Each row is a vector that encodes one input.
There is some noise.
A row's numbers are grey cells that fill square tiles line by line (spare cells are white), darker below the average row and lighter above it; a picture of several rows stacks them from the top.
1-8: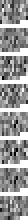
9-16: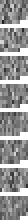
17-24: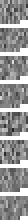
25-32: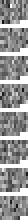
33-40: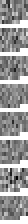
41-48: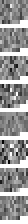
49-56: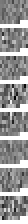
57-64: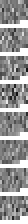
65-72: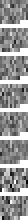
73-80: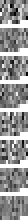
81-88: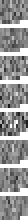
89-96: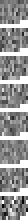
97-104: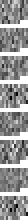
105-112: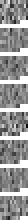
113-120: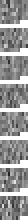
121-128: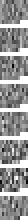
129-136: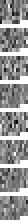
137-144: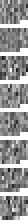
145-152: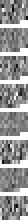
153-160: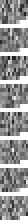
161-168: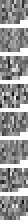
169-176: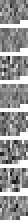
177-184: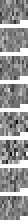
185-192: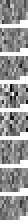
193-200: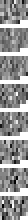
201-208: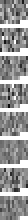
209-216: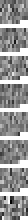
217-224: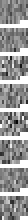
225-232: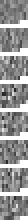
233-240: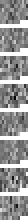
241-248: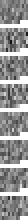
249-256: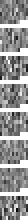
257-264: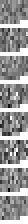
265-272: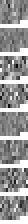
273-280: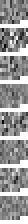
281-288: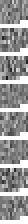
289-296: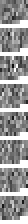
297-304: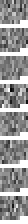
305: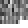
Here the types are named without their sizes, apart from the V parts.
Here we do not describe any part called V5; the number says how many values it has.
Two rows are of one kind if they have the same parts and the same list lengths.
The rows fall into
3 kinds.
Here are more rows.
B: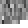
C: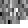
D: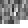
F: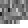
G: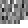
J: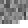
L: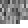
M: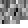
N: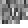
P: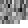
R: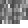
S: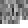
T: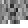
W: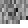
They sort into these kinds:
B, C, G, L, M, N, W
D, P, R
F, J, S, T

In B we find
a point on a line.
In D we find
a node of a tree.
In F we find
a label and a value of V5.
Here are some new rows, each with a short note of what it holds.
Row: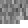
a label and a value of V5
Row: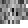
a point on a line
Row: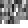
a node of a tree
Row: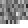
a label and a value of V5
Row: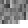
a label and a value of V5
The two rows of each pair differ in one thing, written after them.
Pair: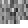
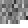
the label
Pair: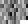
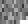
the value of V5
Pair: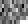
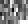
the value of V5
